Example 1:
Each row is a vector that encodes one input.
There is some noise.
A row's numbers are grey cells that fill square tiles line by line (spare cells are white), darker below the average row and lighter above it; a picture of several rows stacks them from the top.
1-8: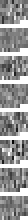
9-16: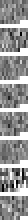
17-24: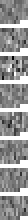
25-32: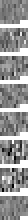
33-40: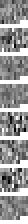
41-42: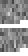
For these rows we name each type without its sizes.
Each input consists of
three true/false values.
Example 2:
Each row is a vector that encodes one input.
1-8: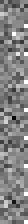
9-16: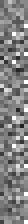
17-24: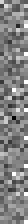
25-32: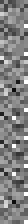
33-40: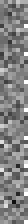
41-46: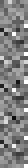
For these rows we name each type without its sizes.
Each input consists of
a point on a line.
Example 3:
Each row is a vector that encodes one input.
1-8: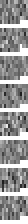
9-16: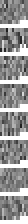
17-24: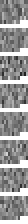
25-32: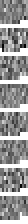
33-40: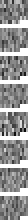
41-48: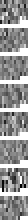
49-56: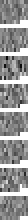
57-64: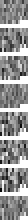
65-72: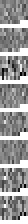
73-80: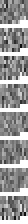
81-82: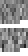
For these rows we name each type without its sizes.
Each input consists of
a point on a circle.
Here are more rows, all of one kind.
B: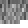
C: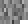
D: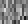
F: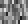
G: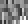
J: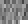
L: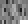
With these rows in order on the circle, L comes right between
B and G.
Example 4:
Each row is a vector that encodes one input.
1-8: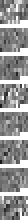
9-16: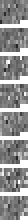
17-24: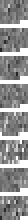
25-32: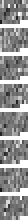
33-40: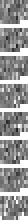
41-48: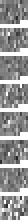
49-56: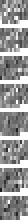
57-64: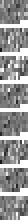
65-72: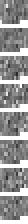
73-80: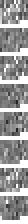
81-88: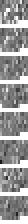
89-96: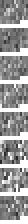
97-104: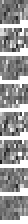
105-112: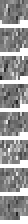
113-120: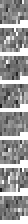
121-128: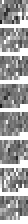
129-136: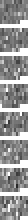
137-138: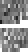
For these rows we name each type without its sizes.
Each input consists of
a point on a line.
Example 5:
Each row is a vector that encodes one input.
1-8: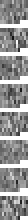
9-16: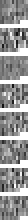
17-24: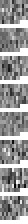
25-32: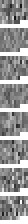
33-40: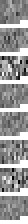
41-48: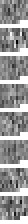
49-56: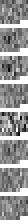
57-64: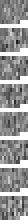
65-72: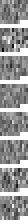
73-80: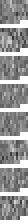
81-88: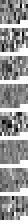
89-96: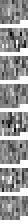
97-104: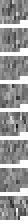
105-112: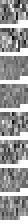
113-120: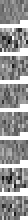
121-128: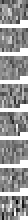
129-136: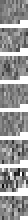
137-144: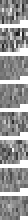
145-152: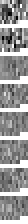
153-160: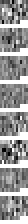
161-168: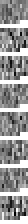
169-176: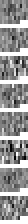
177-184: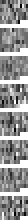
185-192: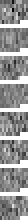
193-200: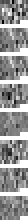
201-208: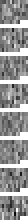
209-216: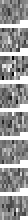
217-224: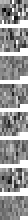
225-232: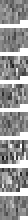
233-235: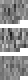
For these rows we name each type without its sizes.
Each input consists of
a point on a circle.
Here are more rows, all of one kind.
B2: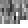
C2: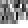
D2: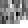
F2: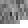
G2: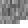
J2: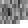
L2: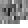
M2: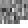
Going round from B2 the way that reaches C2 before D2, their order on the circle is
B2, J2, G2, L2, C2, M2, D2, F2.
